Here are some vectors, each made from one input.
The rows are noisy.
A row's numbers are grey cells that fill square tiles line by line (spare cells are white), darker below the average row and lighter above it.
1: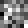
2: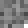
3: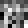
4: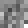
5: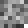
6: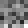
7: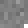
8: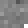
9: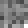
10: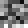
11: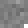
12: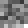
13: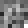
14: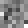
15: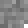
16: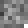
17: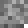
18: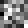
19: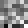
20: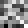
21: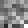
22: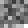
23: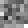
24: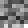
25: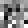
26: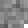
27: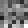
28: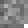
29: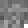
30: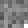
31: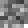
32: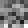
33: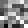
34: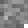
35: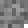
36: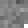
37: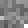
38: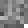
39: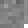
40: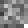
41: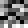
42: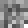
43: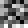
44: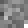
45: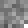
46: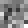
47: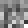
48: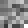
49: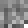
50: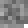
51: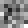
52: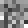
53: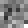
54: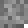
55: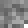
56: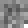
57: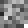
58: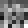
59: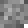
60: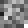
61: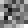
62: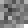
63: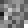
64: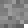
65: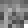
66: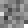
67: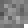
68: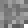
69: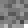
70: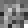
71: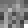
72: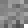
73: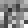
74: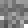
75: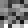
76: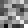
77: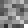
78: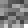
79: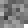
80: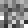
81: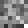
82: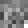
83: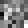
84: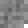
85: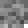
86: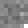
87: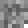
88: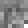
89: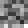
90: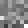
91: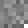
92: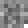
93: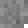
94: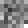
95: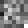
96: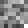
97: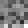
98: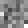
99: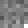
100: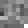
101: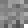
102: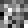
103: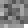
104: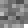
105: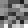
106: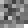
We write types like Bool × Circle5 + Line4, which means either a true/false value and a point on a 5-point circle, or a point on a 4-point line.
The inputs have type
Bool × List2(Line4).
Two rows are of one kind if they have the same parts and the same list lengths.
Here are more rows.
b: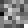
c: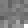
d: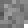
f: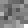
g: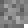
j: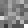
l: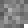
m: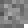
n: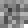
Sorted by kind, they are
b, c, d, f, g, l, m
j
n

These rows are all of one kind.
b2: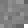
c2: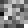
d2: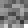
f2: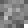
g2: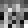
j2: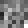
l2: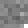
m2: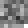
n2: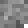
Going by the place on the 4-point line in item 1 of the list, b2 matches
d2, g2 and j2.
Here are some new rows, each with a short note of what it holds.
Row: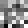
a true/false value, together with a list of two items
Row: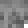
a true/false value, together with a list of one item
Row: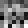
a true/false value, together with a list of two items
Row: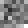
a true/false value, together with the empty list
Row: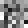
a true/false value, together with the empty list
